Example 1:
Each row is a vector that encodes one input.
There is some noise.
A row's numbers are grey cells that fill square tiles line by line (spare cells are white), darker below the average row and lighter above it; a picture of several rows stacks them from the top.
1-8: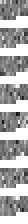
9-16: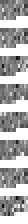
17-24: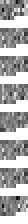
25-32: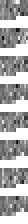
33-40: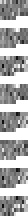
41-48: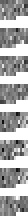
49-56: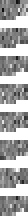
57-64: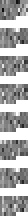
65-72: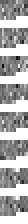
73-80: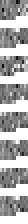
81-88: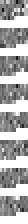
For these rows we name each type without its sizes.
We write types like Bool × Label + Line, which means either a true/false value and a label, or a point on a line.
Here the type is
Bool × Bool × Bool.
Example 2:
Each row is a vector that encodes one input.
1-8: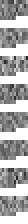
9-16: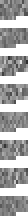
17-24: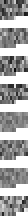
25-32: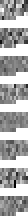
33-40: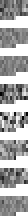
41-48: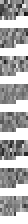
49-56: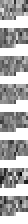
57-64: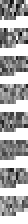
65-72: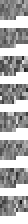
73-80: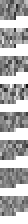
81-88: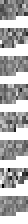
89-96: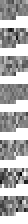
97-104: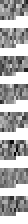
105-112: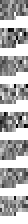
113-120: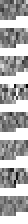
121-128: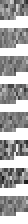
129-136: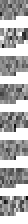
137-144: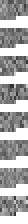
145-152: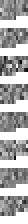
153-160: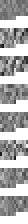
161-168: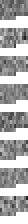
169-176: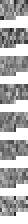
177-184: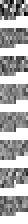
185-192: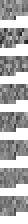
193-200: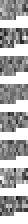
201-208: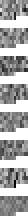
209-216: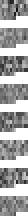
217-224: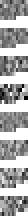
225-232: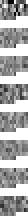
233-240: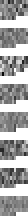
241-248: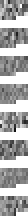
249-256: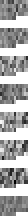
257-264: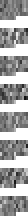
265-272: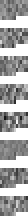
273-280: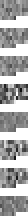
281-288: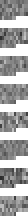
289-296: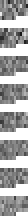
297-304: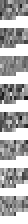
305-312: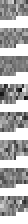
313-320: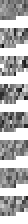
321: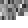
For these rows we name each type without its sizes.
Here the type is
Circle + Unit.
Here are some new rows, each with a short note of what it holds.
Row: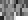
a fixed value
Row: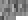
a fixed value
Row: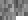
a fixed value
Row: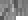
a fixed value
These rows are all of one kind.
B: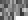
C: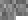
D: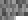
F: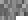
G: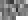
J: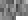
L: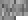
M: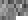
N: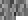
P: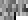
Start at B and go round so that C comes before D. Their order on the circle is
B, J, G, L, F, C, D, M, N, P.
